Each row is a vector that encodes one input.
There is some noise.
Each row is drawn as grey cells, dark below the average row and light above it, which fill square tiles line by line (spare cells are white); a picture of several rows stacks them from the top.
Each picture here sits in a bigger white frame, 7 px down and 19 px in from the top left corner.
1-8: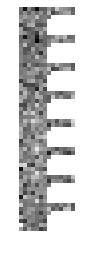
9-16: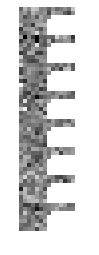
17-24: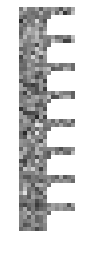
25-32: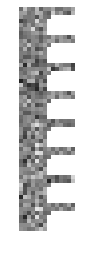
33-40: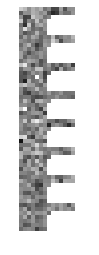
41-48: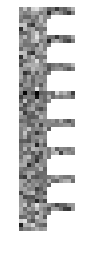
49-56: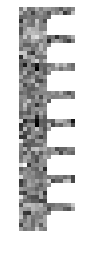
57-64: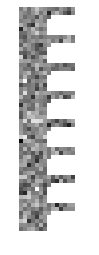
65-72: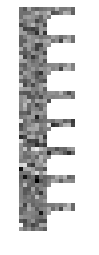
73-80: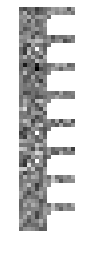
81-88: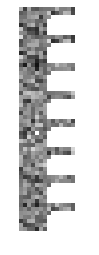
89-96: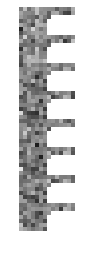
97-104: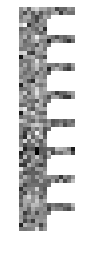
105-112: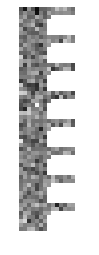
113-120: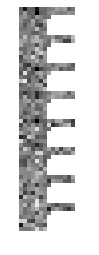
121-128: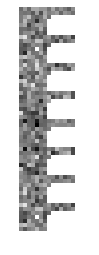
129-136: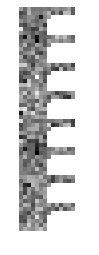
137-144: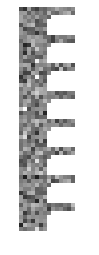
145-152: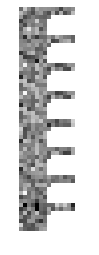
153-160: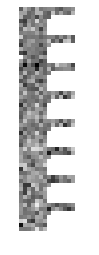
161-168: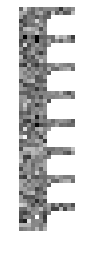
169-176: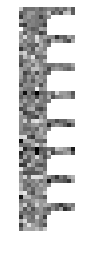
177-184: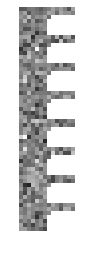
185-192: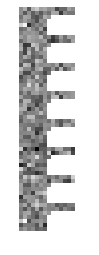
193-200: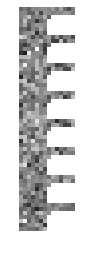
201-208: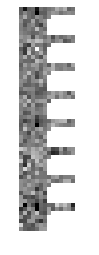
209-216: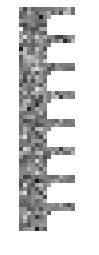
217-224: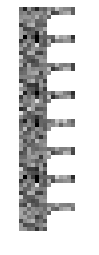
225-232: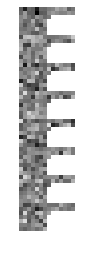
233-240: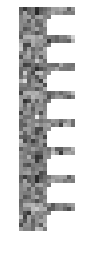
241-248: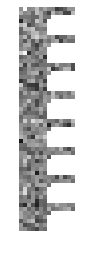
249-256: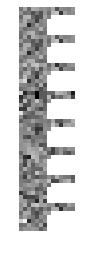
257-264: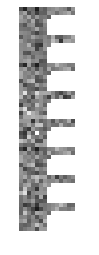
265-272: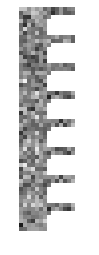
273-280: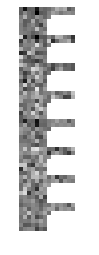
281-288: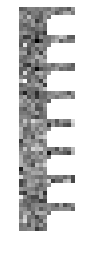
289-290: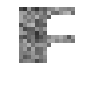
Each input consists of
a point on a 9-point line, together with either a point on a 9-point line, or a point on a 14-point line.
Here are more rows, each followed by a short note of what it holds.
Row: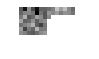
a point on a 9-point line and a point on a 14-point line
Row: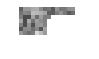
a point on each of two 9-point lines
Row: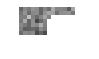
a point on a 9-point line and a point on a 14-point line
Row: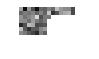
a point on a 9-point line and a point on a 14-point line
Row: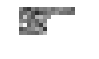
a point on a 9-point line and a point on a 14-point line
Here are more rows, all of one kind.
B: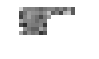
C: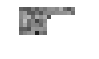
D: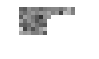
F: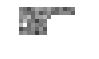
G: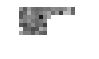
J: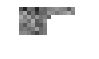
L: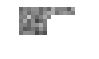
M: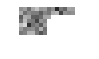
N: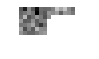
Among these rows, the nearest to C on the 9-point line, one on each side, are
L and M.
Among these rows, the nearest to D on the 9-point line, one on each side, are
G and N.
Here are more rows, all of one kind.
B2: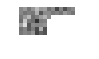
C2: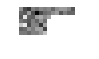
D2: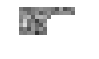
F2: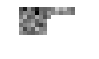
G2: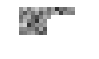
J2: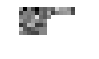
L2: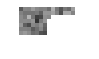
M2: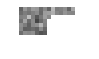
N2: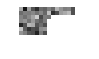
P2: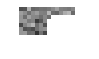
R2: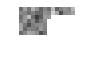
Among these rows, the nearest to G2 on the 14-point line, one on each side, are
L2 and R2.
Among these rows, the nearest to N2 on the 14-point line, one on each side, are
D2 and P2.
